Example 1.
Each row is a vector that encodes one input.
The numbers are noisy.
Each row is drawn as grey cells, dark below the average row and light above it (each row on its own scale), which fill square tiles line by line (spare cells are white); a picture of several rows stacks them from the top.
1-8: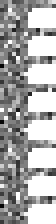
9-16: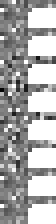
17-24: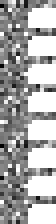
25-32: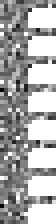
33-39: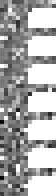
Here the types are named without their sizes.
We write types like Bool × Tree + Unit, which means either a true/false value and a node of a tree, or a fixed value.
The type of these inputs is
Bool × Bool × Bool + Unit.
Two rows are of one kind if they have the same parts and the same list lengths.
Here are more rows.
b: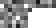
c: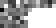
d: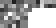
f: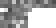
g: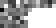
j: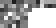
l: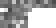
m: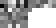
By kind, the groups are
b, d, f, j, l, m
c, g

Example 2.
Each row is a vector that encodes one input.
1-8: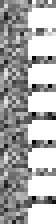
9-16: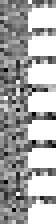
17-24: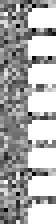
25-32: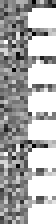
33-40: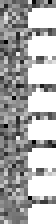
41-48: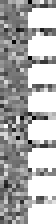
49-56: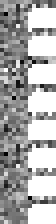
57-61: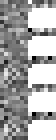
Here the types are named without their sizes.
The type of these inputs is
Bool × Bool × Bool + Unit.
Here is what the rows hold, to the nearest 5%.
About 10% of them hold a fixed value. The rest hold three true/false values.
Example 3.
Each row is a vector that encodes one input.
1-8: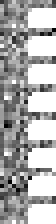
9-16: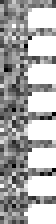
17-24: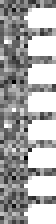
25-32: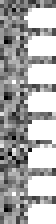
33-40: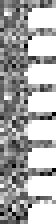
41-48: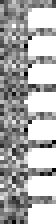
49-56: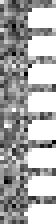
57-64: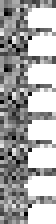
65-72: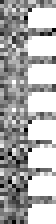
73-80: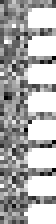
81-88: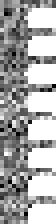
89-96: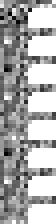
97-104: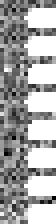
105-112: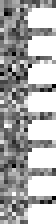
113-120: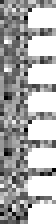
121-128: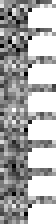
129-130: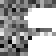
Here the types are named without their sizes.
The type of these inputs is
Bool × Bool × Bool.
